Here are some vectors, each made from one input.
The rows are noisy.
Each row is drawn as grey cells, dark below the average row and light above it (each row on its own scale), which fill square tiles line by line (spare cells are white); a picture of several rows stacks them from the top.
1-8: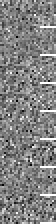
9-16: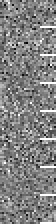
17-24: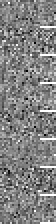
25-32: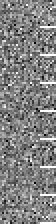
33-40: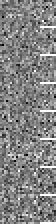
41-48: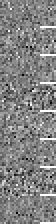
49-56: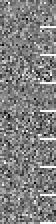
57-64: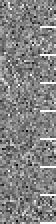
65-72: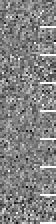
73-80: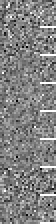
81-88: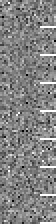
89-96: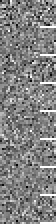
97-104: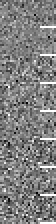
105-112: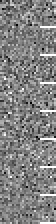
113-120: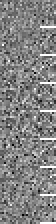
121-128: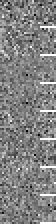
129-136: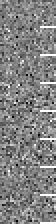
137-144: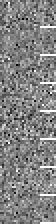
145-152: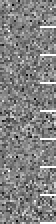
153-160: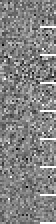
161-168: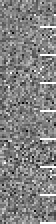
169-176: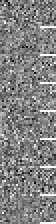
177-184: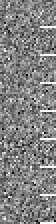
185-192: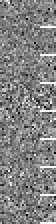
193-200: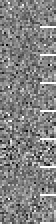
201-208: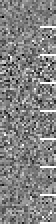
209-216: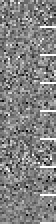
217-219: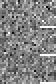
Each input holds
either a point on a 10-point line, or three true/false values, or a list of up to two items, each a point on each of two 11-point lines.
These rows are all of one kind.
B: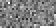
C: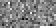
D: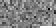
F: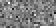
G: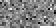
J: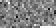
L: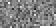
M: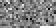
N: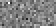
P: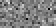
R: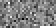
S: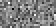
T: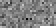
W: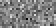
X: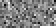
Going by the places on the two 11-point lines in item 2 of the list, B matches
C, P, R and X.
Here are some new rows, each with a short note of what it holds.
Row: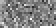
the empty list
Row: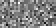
three true/false values
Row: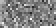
the empty list
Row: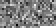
three true/false values
